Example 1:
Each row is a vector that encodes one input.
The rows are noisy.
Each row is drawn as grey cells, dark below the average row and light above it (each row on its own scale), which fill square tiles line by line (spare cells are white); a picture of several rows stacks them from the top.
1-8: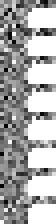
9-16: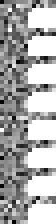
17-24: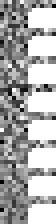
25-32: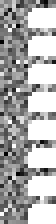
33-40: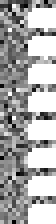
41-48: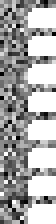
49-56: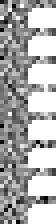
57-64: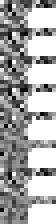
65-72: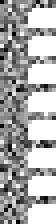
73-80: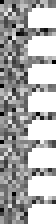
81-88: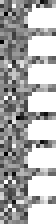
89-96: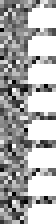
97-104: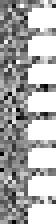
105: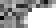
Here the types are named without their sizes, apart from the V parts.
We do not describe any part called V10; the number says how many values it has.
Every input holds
either a label and a value of V10, or a point on a line.
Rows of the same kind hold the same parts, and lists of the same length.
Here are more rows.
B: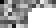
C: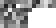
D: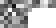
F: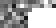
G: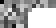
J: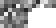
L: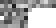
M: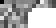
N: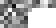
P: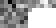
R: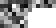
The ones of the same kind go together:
B, C, D, F, G, J, L, M, N, P
R

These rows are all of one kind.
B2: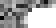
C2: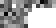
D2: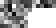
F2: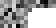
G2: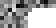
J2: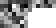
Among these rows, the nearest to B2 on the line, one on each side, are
C2 and G2.
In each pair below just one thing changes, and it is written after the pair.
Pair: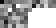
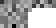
the value of V10
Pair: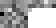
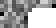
the value of V10
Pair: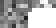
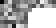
the label
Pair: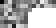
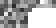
the label
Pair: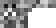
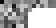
the label
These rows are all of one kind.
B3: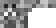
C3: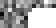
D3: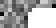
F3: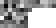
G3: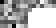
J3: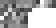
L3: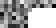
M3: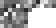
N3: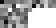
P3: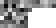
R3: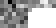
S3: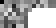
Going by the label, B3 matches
F3, J3, M3 and P3.
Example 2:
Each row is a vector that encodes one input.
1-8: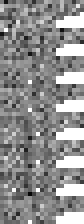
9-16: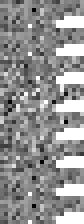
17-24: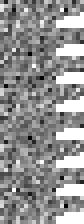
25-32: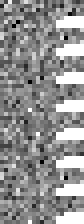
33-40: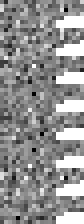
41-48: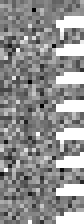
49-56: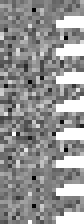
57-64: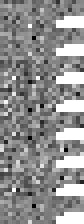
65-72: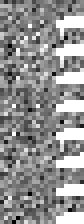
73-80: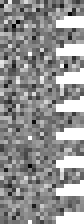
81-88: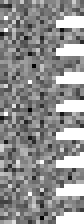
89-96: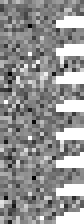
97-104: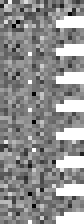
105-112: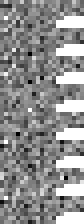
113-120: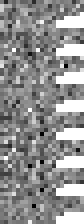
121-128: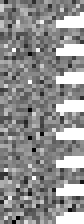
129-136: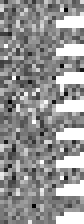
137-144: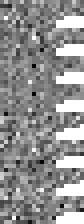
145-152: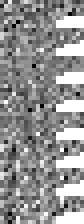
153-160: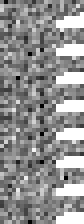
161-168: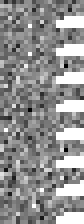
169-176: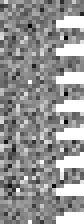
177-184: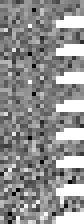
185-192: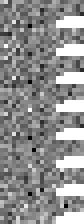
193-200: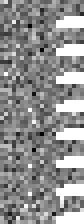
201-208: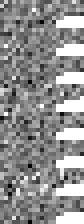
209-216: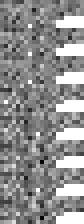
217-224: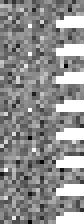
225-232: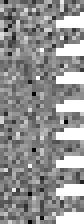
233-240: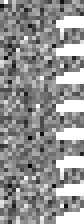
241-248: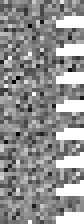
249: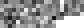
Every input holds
either a point on a 10-point circle and a true/false value, or a point on a 16-point circle, or a fixed value.
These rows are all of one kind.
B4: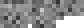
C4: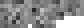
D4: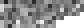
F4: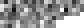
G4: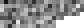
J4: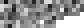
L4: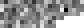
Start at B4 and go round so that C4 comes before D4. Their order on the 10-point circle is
B4, C4, L4, F4, J4, D4, G4.
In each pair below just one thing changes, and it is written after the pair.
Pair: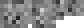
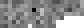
the place on the 10-point circle
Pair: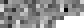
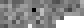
the true/false value
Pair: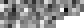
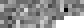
the place on the 10-point circle
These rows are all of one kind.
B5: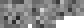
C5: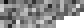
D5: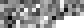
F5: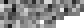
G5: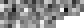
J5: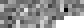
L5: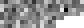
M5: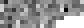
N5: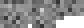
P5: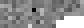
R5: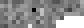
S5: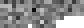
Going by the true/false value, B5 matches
N5, P5, R5 and S5.
